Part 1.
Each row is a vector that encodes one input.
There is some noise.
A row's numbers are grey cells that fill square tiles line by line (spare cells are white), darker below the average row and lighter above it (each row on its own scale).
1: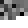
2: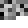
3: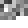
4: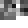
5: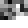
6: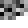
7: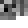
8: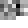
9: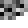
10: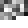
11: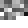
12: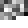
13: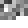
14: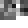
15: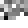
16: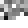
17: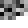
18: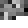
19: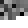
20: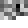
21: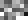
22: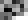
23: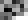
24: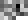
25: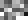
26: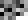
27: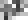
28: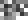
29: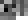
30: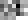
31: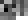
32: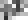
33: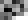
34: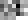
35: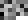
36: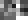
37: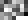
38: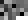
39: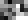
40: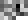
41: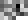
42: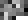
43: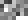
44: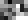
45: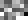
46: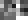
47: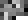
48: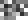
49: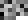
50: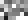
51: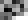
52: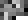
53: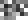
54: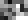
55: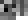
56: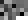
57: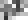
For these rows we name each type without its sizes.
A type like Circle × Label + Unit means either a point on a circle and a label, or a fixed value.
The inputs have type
Bool × Bool × Bool × Bool.
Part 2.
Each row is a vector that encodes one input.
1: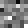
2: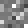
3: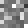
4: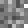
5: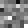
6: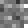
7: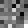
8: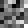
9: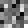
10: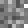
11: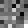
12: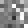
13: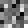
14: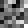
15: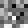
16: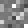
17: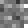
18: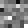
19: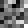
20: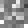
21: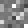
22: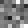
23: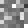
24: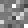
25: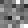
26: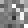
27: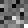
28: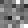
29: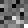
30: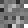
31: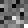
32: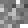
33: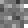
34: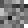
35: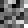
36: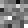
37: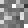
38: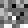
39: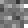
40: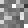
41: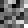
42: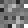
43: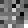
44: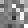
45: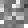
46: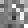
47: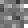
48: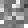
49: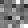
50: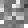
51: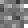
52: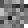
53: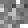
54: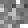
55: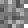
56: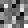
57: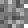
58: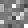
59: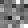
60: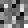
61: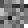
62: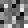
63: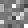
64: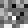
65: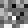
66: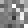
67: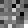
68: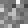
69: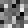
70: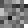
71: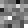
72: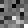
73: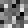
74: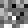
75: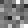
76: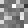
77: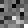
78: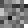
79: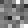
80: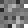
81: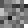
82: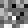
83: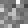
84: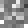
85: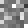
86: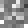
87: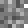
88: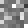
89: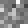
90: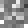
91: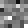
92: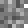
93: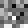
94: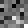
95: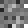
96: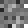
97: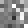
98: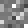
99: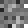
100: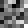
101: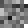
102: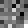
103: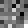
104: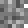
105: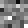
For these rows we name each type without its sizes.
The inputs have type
Bool × Bool × Bool × Bool.
